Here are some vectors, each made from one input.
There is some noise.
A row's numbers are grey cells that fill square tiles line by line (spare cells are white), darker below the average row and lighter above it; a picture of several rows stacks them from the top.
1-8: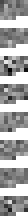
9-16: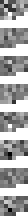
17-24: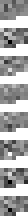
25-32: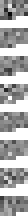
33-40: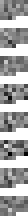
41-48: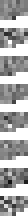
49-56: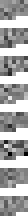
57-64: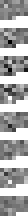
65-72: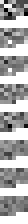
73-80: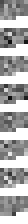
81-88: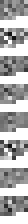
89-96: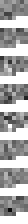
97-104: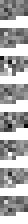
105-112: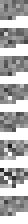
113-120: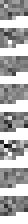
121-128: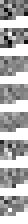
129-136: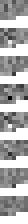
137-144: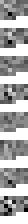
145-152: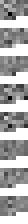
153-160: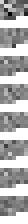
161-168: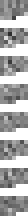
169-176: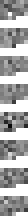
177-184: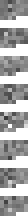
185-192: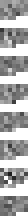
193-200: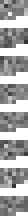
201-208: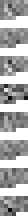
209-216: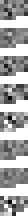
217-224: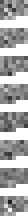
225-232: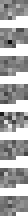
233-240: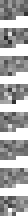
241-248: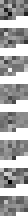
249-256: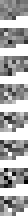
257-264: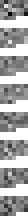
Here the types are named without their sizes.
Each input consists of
either a node of a tree, or three true/false values.
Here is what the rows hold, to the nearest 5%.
About 50% of them hold a node of a tree. The rest hold three true/false values.
